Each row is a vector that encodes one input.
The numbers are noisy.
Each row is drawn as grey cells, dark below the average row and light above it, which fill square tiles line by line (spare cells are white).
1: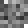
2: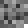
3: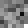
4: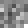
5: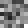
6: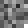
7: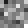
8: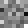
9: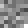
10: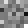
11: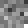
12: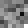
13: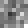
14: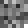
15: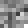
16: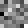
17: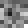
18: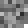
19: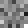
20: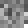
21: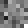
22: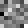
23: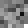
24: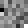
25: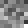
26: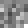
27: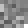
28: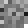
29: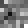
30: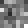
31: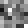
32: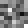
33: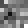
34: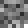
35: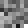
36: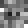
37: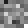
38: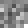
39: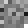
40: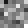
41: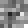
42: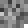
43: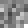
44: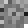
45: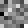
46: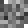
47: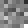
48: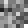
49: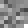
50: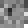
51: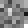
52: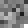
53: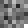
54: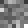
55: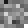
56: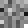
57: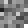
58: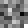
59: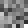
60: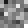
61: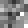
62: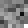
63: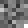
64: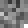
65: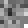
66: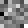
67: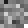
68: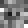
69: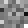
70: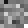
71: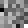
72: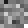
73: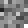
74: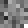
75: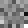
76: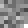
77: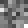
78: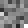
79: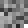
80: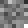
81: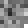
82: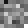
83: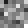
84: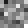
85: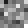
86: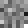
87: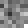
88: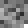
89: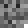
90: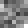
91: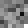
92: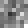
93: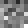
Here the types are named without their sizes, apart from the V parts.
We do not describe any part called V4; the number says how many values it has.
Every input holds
a value of V4, together with a list of points on a line.
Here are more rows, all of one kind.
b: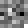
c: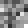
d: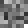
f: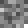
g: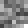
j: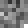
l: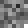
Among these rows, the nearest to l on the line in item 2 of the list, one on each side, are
b and f.
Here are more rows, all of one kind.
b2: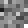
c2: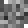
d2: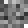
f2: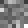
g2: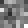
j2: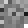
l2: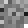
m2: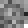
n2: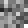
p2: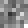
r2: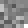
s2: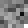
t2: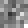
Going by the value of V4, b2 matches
n2 and s2.
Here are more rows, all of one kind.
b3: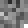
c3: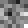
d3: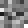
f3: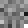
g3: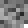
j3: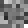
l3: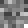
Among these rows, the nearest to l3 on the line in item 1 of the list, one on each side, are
c3 and d3.
